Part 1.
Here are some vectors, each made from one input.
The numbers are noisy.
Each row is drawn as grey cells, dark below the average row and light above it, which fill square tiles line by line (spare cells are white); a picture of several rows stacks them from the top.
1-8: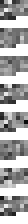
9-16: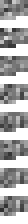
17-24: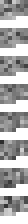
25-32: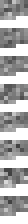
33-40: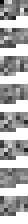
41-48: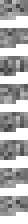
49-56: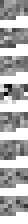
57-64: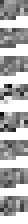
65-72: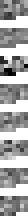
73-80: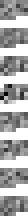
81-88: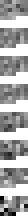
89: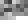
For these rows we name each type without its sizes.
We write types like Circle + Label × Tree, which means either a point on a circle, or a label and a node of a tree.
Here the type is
Line.
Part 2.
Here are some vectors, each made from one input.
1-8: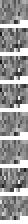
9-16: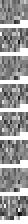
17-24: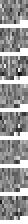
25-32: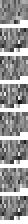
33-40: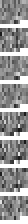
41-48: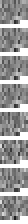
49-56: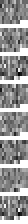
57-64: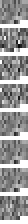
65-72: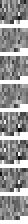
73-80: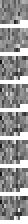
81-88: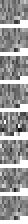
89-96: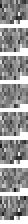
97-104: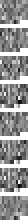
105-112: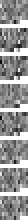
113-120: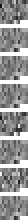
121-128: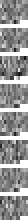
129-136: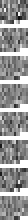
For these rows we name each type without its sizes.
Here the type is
Line.
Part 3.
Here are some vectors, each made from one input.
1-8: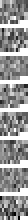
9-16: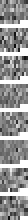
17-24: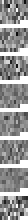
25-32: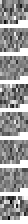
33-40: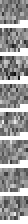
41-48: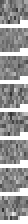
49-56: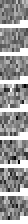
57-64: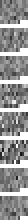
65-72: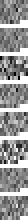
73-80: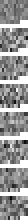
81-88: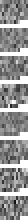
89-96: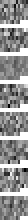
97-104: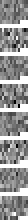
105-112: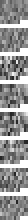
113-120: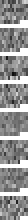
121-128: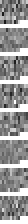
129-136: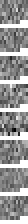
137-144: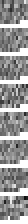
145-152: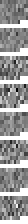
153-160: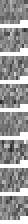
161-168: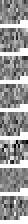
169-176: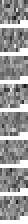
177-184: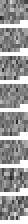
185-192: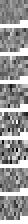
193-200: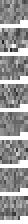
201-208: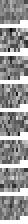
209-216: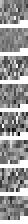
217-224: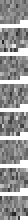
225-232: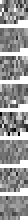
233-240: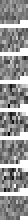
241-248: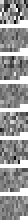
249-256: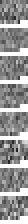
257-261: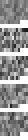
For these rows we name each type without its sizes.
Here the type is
Line.
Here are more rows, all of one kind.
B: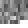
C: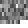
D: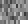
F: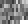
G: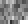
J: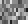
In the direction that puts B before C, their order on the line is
J, F, D, G, B, C.
